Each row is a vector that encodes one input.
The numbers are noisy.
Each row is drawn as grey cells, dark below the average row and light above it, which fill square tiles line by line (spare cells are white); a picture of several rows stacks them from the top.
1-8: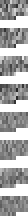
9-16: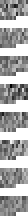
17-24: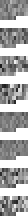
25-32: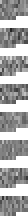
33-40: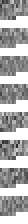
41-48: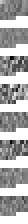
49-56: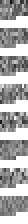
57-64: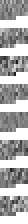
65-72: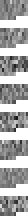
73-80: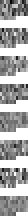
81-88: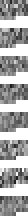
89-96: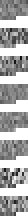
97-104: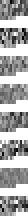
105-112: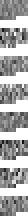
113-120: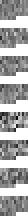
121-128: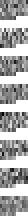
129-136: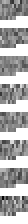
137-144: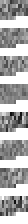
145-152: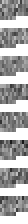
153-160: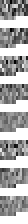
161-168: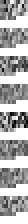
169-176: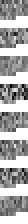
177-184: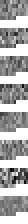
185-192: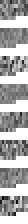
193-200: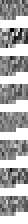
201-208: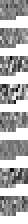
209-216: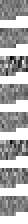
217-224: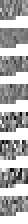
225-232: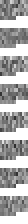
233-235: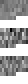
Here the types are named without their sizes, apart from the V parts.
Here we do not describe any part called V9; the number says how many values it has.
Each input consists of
a list of items, each a label and a value of V9.
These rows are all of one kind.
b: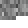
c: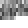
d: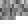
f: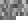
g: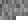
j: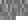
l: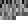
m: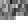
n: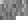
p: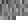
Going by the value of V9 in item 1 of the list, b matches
d and f.
